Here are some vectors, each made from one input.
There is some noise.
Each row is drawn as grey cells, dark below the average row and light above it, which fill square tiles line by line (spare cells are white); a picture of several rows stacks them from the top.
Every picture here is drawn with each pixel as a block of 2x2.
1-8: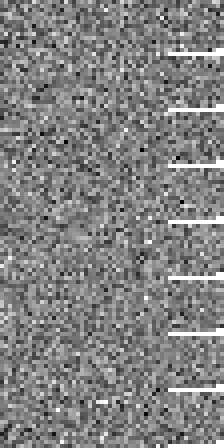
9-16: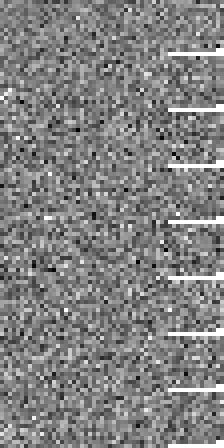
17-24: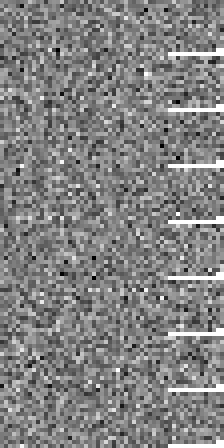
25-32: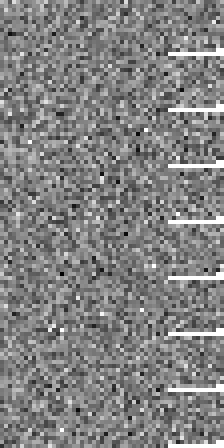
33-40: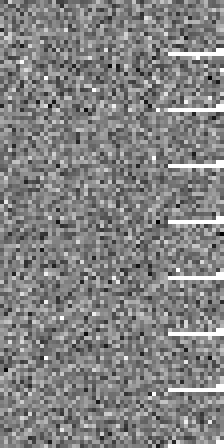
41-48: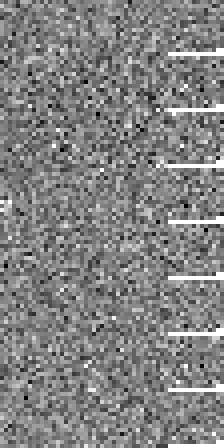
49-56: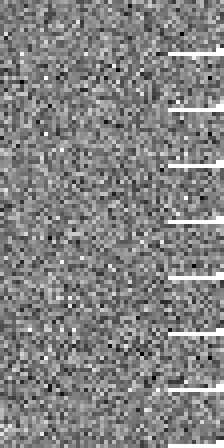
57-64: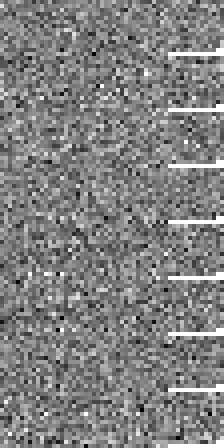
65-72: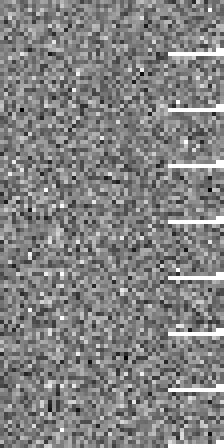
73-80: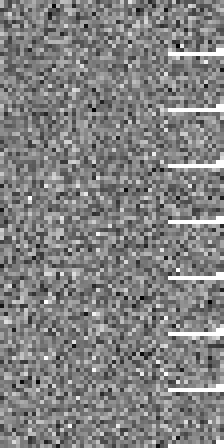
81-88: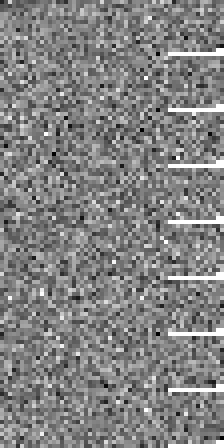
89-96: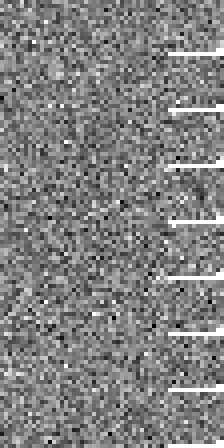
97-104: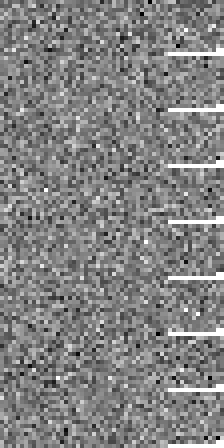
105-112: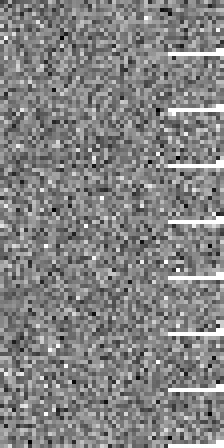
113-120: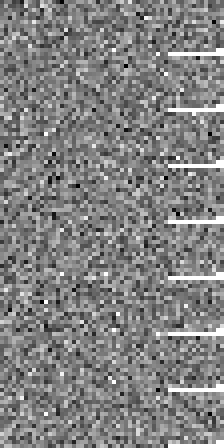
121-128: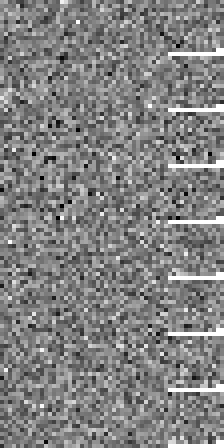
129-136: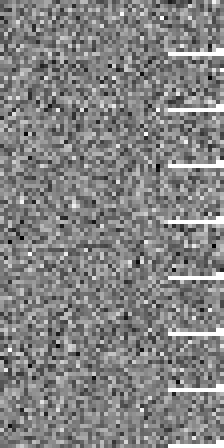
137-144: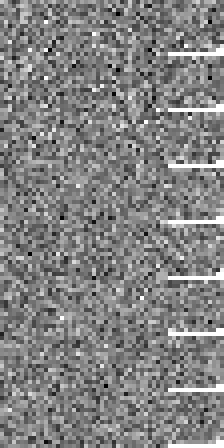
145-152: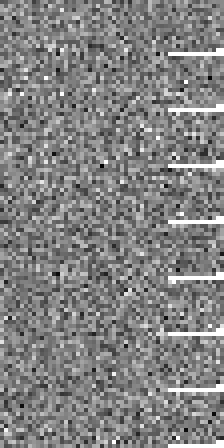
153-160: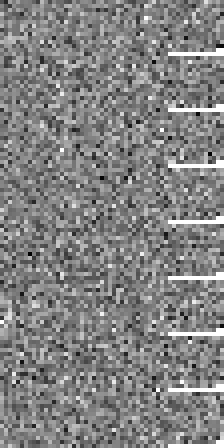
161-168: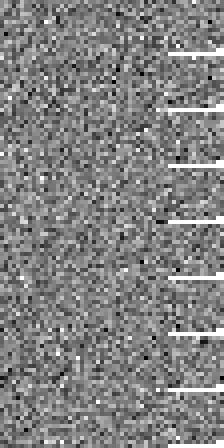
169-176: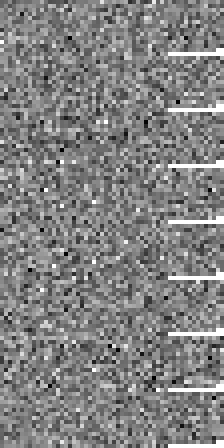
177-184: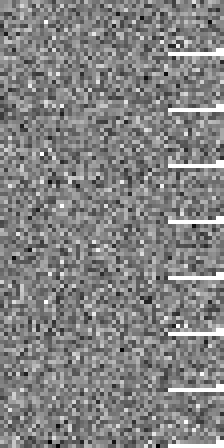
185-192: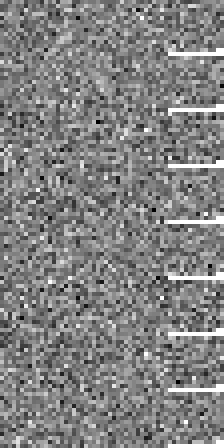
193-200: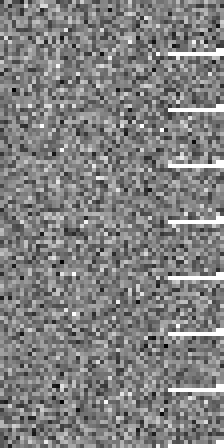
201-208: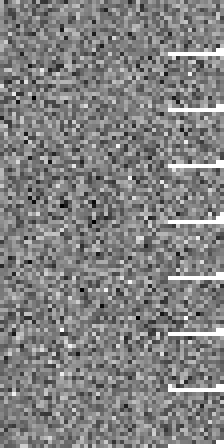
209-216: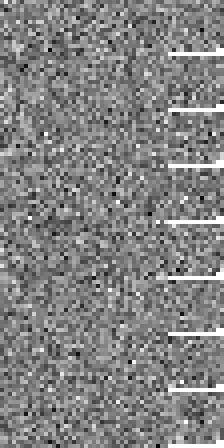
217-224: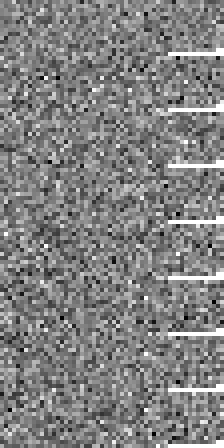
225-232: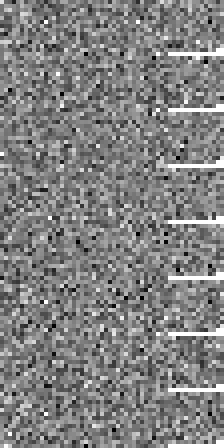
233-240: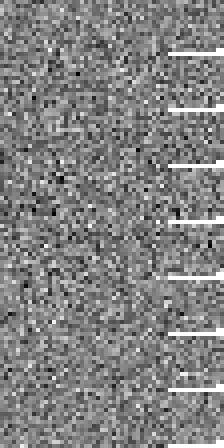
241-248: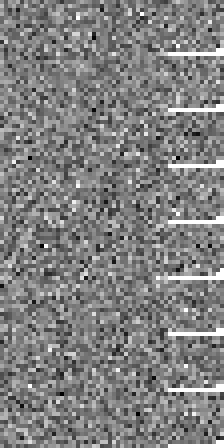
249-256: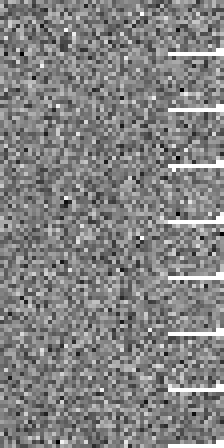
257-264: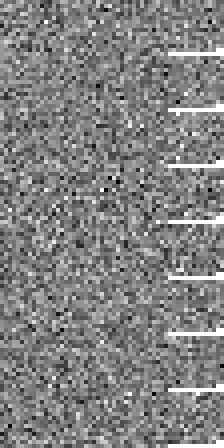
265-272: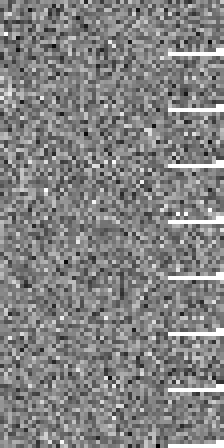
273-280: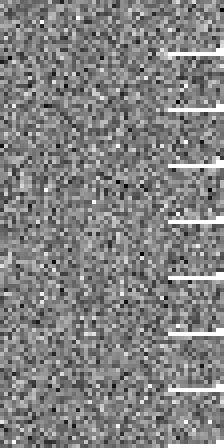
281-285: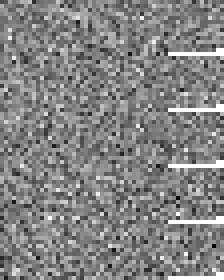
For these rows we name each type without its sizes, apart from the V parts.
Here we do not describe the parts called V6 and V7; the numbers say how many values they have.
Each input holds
a true/false value and a value of V7, together with either a node of a tree, or a value of V6.
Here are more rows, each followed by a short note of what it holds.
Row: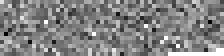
a node of a tree, a true/false value and a value of V7
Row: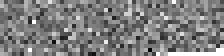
a true/false value, a value of V6 and a value of V7
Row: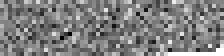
a true/false value, a value of V6 and a value of V7
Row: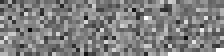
a true/false value, a value of V6 and a value of V7
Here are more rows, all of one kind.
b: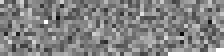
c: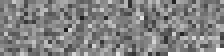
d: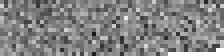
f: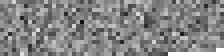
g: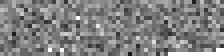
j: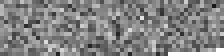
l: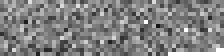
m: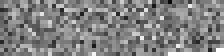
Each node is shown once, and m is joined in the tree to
f and g.
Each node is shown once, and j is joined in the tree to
b.
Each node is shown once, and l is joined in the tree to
g.
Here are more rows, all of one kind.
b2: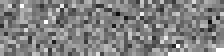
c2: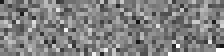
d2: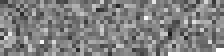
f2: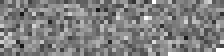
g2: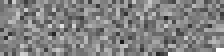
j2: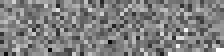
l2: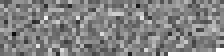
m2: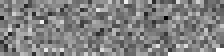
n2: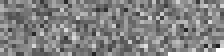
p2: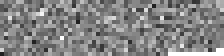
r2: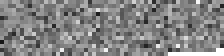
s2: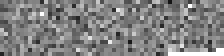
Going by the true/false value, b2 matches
c2, j2, m2 and r2.
